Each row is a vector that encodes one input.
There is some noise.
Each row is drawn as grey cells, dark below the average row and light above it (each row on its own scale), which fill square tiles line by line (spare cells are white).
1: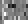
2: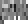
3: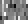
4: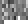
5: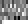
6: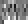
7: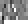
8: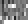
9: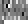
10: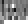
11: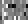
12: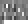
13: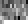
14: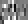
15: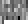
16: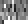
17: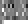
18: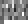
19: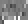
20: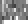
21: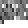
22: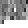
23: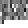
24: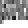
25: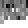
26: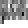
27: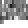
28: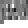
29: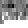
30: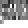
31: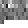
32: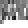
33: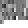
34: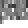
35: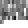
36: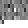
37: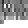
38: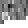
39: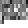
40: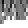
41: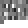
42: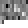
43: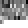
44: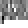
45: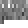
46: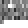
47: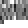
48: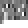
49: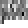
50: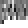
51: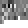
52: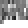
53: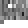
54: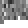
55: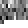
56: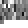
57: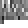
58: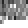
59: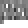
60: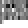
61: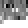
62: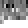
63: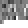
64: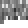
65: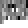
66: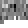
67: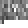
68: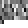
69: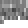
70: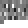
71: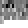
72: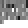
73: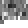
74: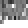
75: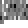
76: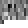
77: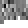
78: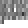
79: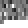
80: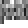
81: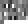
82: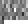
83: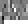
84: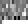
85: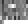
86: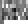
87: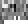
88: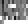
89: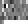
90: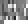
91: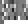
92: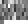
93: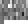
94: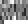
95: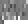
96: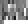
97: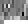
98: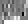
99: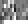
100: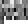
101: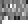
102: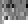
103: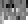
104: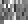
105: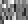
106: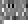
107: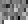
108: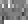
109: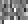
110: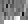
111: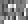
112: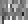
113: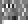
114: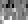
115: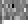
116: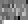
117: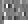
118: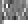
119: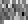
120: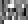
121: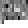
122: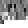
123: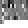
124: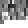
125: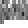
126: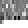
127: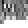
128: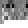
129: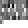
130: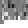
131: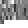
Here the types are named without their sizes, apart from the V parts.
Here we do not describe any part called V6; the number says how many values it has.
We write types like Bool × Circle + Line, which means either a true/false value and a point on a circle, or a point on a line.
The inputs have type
(Bool × Bool × Bool × Bool + V6) × Line.
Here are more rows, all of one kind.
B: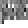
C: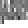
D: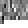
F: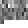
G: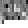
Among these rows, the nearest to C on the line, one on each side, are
D and G.
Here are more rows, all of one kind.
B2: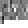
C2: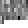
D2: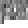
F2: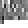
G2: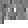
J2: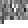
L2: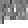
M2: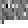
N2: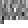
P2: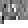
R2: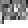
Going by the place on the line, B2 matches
F2, J2, N2 and P2.
